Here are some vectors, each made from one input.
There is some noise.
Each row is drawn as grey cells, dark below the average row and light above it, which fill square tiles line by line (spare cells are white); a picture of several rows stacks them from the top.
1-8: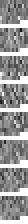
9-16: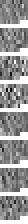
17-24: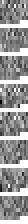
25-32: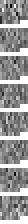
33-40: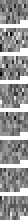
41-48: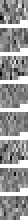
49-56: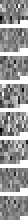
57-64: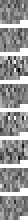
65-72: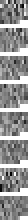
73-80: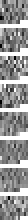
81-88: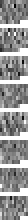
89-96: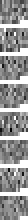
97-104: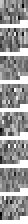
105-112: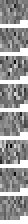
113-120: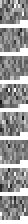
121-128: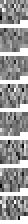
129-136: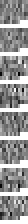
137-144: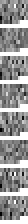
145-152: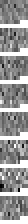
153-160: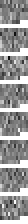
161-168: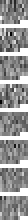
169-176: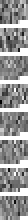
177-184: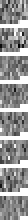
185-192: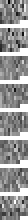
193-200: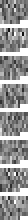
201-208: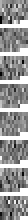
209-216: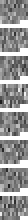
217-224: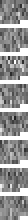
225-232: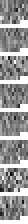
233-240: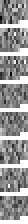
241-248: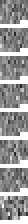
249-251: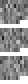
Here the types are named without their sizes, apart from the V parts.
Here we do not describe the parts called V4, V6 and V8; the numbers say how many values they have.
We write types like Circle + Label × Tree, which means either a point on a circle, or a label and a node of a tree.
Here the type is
(Bool × Tree × V4 × V6 + Label × V8) × Tree × Tree.
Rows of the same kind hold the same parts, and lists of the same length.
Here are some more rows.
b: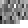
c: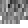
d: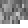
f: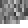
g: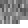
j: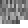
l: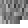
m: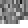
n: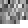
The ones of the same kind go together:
b, n
c, d, f, g, j, l, m

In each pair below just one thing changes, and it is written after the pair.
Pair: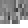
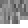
the value of V4
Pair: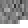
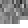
the node of one of the three trees
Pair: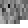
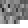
the true/false value
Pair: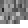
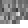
the value of V6
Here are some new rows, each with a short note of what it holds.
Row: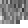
a node of each of three trees, a true/false value, a value of V4 and a value of V6
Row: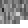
a node of each of three trees, a true/false value, a value of V4 and a value of V6
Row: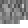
a node of each of three trees, a true/false value, a value of V4 and a value of V6
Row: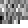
a label, a node of each of two trees and a value of V8
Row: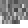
a node of each of three trees, a true/false value, a value of V4 and a value of V6
